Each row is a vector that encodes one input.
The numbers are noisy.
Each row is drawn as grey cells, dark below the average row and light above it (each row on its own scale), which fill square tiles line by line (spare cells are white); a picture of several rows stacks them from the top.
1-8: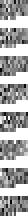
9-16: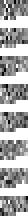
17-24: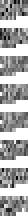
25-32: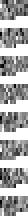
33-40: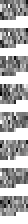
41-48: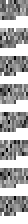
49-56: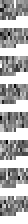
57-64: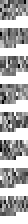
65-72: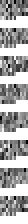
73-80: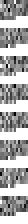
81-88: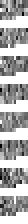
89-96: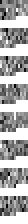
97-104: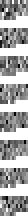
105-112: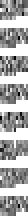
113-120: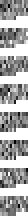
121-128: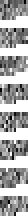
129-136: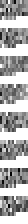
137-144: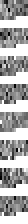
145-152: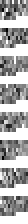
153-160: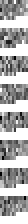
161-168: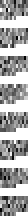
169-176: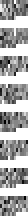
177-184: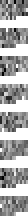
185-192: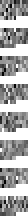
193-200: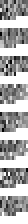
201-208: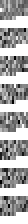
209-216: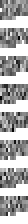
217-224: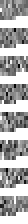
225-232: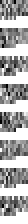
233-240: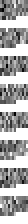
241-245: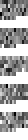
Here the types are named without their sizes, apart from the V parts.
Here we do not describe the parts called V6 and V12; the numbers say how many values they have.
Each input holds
either a point on a line and a value of V6, or a true/false value and a value of V12.
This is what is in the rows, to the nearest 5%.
About 50% of them hold a point on a line and a value of V6. The rest hold a true/false value and a value of V12.
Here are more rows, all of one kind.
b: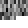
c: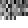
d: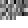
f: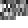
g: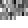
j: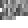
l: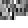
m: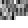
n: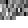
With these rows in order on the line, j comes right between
b and n.
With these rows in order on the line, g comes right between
c and d.
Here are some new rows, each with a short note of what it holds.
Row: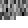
a point on a line and a value of V6
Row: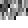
a true/false value and a value of V12
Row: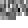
a true/false value and a value of V12
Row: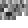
a true/false value and a value of V12
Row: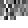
a point on a line and a value of V6
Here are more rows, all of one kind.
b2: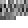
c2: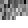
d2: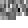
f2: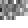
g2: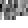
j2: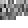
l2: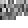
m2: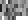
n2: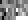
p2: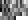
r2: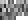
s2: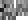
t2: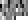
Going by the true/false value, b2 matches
c2 and g2.
